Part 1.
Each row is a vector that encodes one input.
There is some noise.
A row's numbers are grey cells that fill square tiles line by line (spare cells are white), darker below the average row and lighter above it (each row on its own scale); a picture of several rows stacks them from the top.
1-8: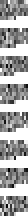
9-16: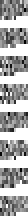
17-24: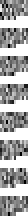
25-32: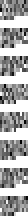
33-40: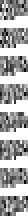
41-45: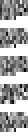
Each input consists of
three true/false values.
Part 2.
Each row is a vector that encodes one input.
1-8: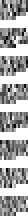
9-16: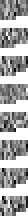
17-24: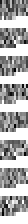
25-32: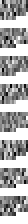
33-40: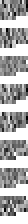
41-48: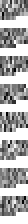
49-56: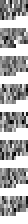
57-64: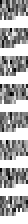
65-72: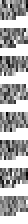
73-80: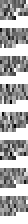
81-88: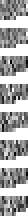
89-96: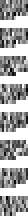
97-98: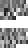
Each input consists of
a point on a 10-point line.
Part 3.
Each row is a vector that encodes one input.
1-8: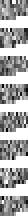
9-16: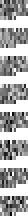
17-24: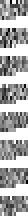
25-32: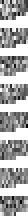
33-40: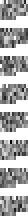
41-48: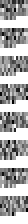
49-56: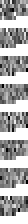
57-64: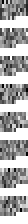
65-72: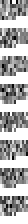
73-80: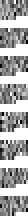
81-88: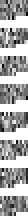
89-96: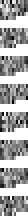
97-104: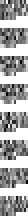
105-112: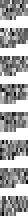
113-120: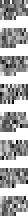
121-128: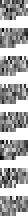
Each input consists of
a point on a 19-point line.
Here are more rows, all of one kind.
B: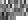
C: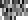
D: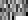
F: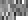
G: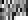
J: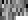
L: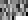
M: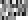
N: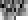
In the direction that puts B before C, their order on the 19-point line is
L, D, G, J, M, F, B, C, N.
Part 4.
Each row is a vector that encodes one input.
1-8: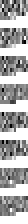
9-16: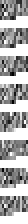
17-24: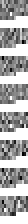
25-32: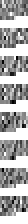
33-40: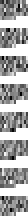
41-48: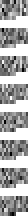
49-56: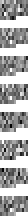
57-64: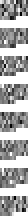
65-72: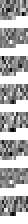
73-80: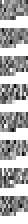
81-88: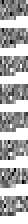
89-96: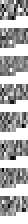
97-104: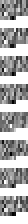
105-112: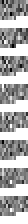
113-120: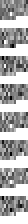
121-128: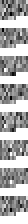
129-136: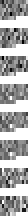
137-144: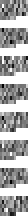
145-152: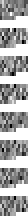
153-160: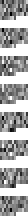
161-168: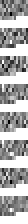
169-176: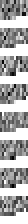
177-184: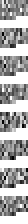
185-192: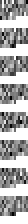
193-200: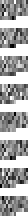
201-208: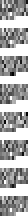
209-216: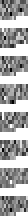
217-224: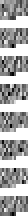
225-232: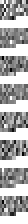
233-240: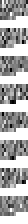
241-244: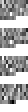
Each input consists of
a point on a 7-point line.
